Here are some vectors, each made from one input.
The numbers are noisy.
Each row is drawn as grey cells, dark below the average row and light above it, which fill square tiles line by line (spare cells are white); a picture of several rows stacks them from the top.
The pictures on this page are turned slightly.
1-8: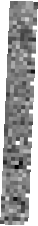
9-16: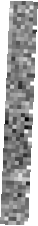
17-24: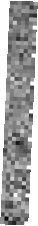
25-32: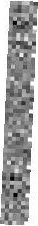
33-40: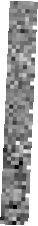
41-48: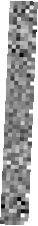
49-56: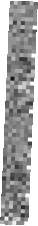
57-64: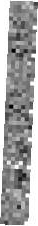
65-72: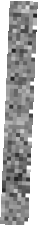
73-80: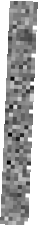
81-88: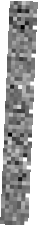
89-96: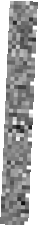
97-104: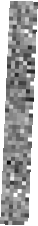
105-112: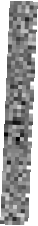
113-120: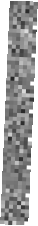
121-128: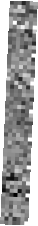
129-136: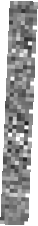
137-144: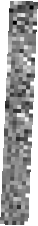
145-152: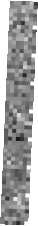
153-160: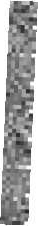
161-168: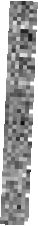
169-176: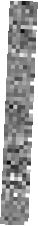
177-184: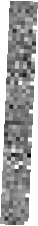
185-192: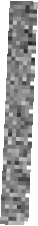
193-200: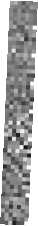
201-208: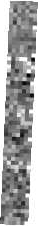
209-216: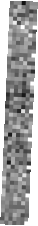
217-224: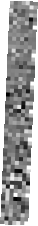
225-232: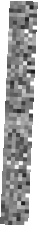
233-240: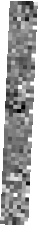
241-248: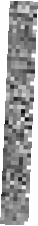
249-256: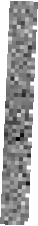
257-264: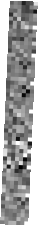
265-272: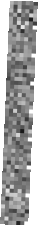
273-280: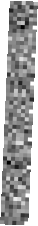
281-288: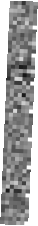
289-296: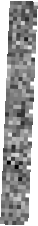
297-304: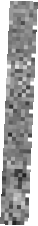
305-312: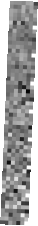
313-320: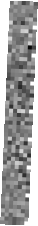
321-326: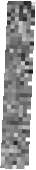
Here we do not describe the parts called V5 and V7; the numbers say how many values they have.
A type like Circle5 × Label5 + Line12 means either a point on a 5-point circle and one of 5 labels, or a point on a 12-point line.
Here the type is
Bool × (Line9 + V7) + V5.
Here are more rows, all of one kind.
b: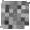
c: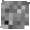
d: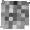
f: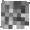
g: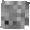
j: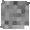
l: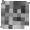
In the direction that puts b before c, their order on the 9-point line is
f, b, j, g, c, l, d.
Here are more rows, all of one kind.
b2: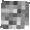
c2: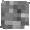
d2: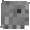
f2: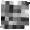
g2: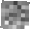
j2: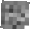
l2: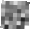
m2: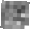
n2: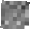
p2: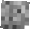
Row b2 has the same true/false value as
d2, g2, j2 and p2.
